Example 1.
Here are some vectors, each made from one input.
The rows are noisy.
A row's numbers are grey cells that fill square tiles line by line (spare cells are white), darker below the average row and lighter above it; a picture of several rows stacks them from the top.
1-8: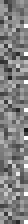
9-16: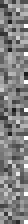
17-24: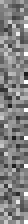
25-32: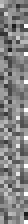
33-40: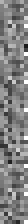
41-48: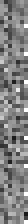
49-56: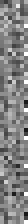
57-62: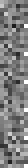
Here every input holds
a point on a 7-point line.
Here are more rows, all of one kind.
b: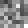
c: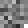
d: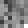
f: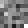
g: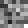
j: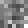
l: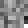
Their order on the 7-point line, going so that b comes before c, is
b, d, j, f, c, l, g.
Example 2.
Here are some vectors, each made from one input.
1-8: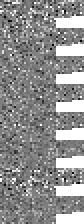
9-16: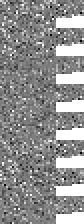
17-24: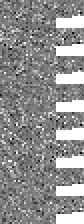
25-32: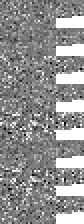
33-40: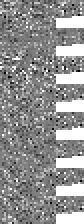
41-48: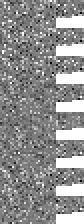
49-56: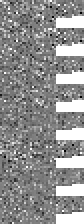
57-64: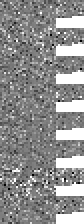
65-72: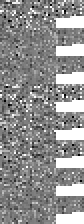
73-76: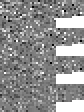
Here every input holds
a point on a 6-point line.
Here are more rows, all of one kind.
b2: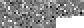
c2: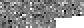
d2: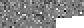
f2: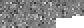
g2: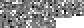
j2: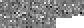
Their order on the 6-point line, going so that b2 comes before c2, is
b2, j2, f2, d2, c2, g2.
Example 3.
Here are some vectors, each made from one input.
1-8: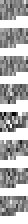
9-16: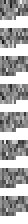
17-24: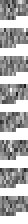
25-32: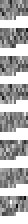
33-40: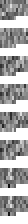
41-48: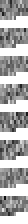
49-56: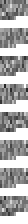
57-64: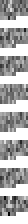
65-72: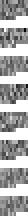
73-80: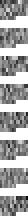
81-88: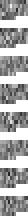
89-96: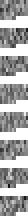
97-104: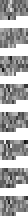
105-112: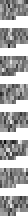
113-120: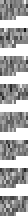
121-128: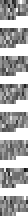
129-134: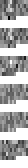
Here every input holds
a point on a 9-point circle.
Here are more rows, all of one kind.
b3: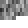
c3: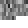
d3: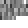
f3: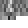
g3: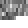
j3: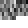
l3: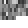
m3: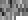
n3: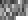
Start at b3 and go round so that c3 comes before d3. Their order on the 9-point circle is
b3, j3, f3, g3, n3, c3, l3, d3, m3.
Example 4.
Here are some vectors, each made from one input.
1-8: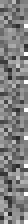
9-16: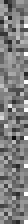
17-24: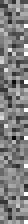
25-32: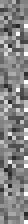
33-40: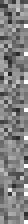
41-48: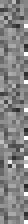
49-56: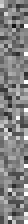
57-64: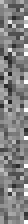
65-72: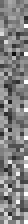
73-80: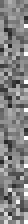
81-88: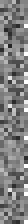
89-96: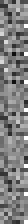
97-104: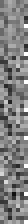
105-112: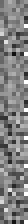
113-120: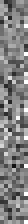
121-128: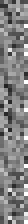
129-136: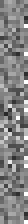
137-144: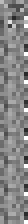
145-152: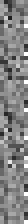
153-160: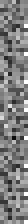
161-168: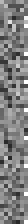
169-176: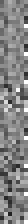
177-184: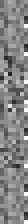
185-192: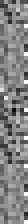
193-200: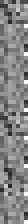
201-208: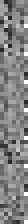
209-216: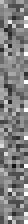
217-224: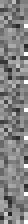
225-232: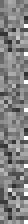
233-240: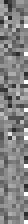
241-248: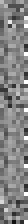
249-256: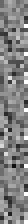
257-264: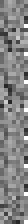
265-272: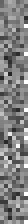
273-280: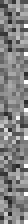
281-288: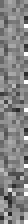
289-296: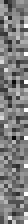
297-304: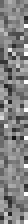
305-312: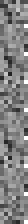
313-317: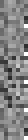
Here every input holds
a point on a 7-point line.
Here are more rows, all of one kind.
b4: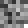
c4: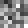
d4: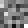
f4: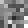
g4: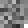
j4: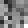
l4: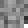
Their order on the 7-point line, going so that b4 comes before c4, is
b4, l4, g4, d4, f4, j4, c4.
